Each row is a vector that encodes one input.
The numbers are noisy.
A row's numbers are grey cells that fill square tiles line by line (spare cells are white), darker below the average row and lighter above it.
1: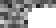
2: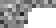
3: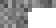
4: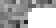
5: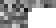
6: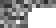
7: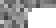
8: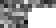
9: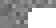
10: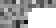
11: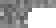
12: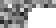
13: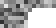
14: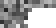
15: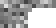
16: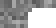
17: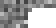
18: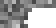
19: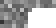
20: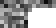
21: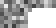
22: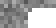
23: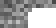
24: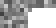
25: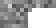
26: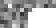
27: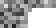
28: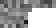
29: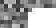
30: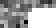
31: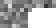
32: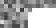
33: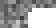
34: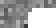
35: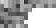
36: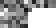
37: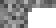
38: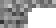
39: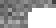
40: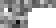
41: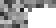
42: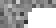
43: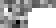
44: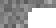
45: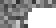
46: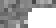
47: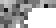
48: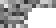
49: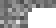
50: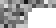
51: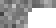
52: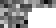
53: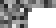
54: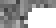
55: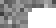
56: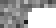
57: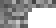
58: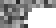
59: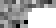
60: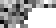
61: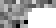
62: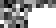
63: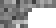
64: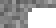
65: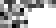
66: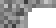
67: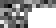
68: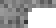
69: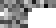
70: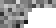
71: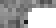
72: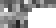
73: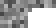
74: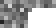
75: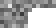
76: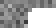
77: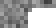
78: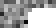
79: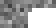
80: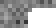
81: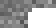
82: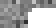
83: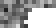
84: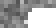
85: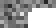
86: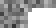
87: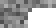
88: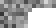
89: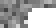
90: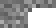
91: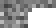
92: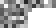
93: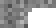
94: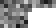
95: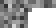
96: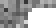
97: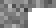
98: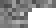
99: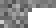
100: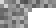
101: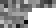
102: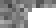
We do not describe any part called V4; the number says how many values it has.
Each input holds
a list of up to two items, each a point on a 5-point line and a value of V4.
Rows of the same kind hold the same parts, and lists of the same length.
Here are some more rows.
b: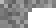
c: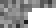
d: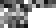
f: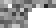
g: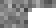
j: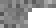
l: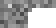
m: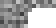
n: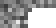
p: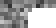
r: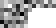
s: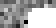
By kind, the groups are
b, j, n, p
c, f, g, l, m, r, s
d

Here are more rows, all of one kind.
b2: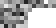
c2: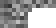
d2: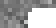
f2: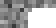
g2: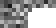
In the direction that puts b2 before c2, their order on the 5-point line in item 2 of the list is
b2, f2, g2, c2, d2.
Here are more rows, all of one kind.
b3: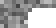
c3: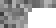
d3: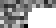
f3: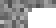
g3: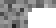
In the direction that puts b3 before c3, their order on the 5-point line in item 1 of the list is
d3, f3, g3, b3, c3.
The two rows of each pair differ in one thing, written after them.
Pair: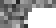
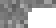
the place on the 5-point line in item 2 of the list
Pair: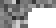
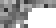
the place on the 5-point line in item 1 of the list
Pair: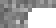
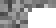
the place on the 5-point line in item 1 of the list
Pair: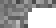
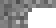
the value of V4 in item 1 of the list
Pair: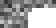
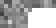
the place on the 5-point line in item 2 of the list
